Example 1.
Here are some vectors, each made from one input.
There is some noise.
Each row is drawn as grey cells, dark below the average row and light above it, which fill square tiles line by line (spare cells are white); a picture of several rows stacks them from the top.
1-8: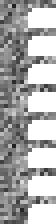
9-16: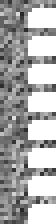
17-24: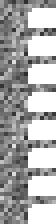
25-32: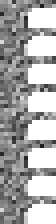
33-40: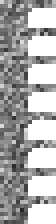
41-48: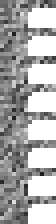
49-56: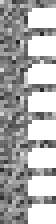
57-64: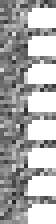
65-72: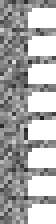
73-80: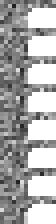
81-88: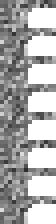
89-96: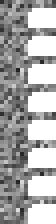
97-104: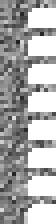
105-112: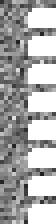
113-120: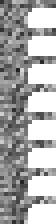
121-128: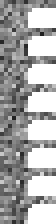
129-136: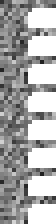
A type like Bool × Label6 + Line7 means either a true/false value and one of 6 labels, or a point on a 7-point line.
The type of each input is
Bool × Bool × Bool × Bool.
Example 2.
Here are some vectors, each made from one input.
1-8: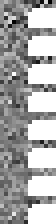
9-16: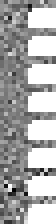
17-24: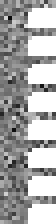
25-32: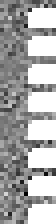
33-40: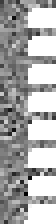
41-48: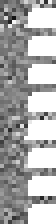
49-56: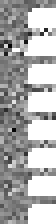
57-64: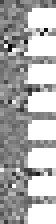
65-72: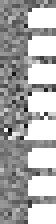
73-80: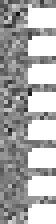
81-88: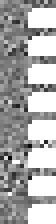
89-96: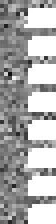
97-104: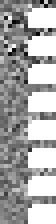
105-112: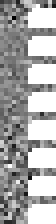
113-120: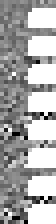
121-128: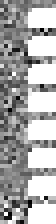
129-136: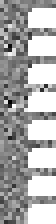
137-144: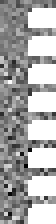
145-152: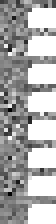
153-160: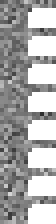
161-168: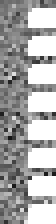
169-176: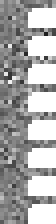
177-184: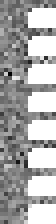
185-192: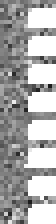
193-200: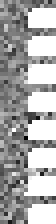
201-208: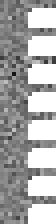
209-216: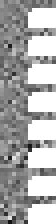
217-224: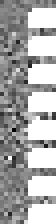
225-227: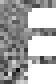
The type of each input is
Bool × Bool × Bool.
